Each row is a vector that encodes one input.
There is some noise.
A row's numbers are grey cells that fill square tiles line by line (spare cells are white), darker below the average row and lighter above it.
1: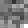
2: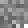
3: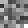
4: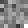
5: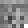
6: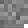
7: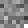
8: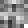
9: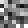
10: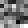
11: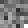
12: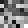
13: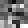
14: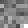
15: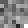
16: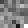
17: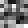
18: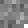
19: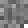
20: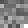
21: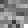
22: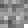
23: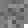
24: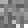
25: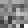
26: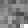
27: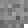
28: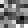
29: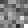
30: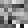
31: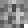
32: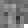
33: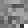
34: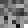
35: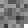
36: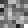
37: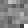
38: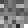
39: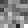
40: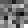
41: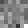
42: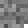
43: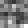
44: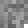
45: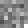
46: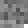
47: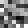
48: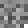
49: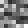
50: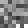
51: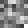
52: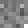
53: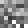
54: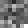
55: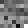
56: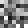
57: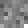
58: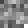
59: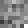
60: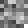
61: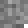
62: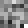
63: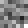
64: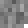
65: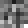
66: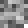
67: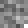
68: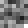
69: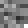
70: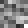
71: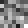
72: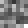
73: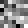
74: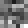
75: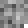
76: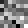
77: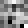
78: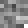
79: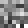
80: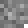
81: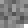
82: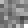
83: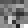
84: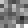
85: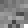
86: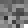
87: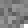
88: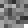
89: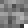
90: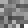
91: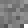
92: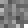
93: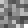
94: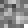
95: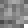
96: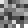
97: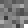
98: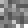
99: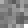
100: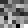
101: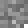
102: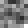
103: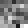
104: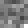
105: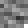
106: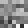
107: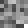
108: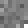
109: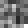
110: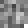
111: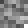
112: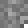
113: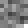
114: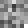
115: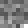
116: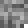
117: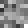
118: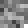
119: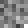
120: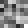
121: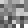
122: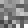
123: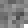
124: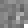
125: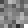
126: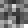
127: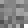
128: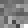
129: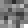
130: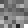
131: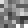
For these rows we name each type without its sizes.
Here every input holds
a label, together with either a label, or four true/false values.
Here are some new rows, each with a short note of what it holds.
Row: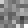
a label and four true/false values
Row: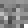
two labels
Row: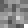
two labels
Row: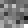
two labels
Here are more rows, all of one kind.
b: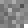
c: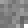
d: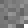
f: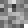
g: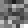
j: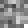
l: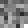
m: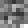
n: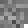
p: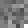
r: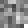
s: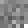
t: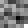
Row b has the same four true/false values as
c, j, m and r.
